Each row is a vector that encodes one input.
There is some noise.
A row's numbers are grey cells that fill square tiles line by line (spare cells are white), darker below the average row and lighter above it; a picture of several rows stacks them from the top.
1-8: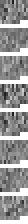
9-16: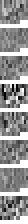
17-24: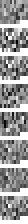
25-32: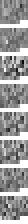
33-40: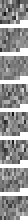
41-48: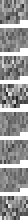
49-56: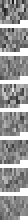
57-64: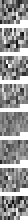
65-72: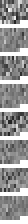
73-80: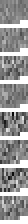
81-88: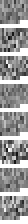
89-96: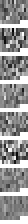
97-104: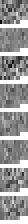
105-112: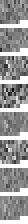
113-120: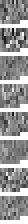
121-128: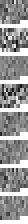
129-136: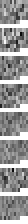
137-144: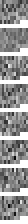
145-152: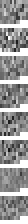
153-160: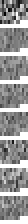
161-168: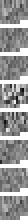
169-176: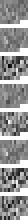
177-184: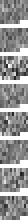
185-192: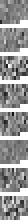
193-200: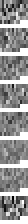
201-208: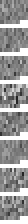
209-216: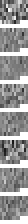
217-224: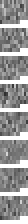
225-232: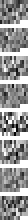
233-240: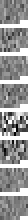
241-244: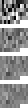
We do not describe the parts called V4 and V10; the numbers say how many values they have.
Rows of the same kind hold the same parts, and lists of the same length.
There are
5 kinds of row.
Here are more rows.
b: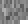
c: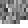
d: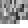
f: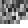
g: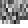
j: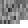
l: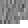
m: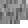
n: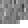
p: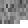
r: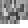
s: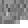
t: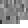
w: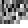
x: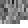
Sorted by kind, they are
b, f
c, g, x
d, r, s, w
j, l, n, p, t
m

